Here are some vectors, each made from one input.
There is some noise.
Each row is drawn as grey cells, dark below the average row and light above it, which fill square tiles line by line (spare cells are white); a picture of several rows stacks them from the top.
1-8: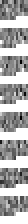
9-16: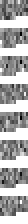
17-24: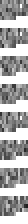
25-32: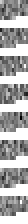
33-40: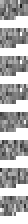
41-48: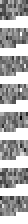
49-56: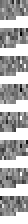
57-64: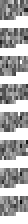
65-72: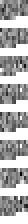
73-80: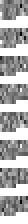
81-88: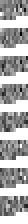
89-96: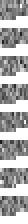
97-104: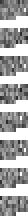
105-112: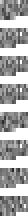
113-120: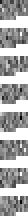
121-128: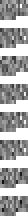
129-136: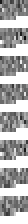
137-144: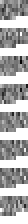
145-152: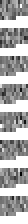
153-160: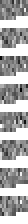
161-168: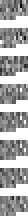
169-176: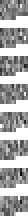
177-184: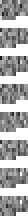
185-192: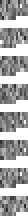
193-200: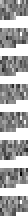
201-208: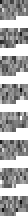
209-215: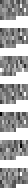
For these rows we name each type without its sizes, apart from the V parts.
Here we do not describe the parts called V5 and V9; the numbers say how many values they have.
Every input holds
either a point on a circle and a value of V5, or a true/false value and a value of V9.
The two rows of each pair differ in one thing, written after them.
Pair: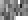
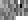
the value of V5
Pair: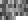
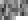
the place on the circle
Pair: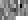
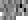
the place on the circle
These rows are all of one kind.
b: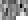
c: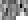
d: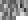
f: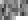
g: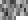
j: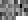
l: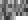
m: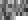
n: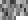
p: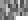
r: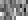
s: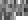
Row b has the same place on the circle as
c, d, g and n.
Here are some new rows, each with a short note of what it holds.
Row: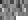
a true/false value and a value of V9
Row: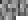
a true/false value and a value of V9
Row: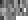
a true/false value and a value of V9
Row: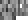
a true/false value and a value of V9
